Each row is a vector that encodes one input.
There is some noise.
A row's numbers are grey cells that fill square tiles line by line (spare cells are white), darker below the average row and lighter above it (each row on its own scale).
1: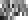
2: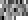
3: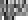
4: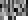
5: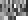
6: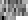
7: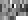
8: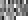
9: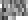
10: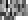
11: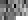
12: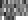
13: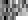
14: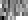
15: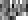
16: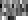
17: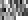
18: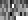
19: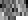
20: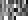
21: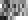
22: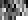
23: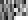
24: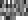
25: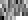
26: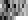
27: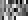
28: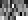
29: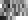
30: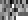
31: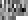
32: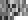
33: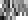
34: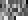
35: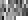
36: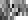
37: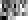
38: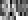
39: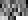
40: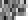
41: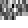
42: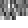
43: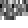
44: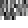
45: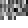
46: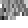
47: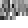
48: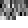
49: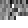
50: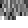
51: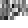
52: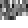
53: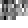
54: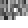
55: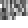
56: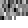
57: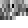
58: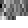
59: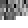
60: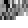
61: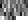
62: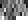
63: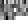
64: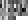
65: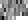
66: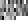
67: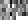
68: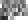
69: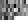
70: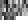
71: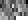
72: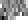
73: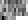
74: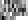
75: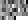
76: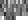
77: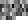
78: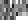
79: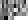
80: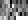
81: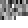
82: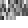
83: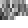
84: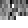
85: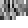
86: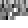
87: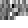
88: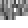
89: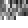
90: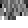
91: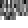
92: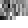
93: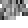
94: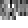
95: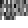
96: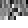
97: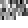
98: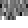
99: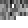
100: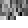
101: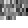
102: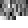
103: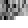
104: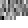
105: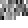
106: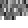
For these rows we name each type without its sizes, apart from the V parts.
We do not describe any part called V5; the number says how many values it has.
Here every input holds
a list of items, each a true/false value and a value of V5.
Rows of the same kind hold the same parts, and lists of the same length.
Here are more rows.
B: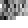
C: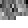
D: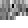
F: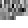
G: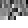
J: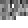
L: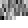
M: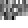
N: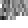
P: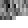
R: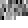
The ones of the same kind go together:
B, C, G, J, N, P
D, L, M, R
F

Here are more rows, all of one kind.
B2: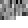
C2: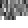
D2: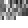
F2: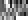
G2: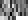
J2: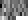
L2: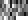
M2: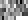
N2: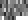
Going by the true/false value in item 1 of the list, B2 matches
C2, J2 and N2.
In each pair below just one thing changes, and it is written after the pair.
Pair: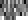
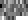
the true/false value in item 2 of the list
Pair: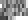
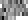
the true/false value in item 1 of the list
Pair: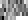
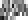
the value of V5 in item 1 of the list
